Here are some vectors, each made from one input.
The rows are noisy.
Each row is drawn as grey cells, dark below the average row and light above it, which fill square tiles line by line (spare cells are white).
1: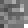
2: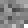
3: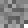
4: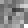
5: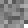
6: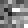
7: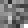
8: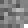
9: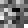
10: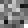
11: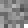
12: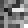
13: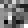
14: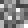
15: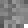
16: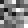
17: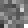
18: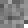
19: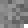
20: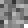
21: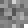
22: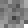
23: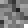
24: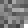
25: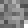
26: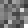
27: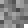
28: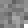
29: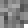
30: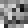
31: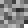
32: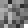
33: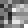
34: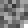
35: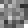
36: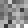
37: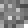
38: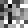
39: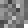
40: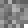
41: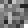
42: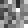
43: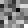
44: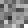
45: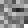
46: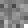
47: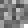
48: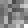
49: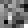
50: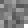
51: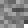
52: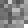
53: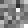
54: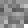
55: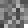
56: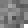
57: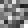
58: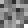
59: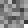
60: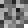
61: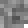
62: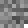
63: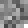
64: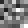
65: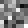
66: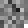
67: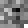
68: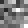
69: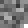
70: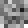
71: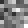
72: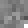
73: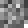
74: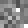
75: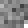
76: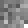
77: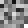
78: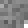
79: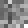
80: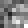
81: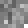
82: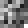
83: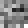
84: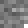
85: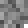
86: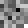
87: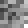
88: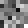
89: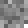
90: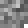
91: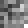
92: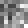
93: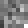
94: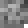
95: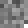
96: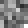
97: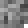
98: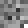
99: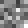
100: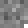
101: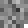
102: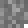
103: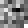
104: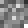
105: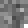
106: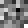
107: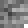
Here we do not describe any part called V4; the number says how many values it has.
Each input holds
either one of 9 labels and a value of V4, or a point on an 8-point line.
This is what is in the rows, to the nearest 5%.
About 60% of them hold one of 9 labels and a value of V4. The rest hold a point on an 8-point line.
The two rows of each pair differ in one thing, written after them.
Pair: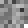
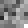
the label
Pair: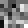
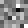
the value of V4
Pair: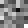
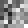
the label
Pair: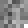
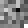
the label
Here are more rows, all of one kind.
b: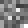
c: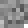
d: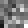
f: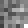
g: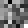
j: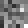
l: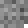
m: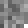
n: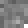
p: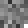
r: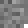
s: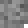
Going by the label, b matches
j, r and s.
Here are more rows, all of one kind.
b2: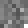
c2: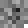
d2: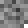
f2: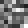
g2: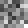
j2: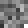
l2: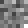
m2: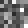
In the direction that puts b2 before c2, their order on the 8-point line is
m2, j2, d2, g2, b2, c2, f2, l2.
